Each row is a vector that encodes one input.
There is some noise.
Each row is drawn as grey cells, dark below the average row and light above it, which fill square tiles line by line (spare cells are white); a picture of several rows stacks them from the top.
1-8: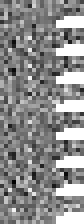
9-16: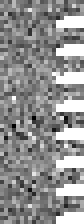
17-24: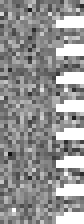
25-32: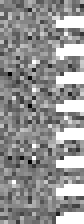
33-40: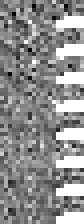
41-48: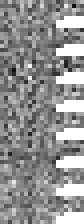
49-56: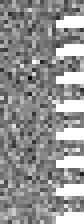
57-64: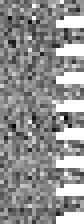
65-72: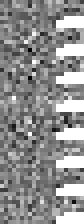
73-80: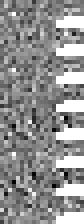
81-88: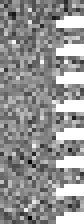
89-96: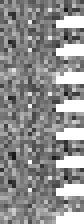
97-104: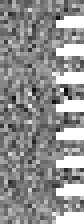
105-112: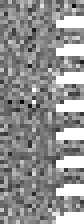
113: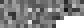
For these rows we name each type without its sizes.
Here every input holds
either a point on a circle, or a label, or a point on a line.
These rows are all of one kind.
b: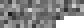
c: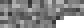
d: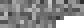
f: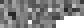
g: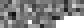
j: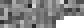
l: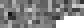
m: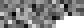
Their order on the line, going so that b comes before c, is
m, g, f, l, b, d, c, j.
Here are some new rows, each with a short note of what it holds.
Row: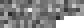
a point on a line
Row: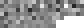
a point on a circle
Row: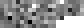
a label
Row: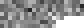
a point on a circle
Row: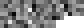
a point on a line
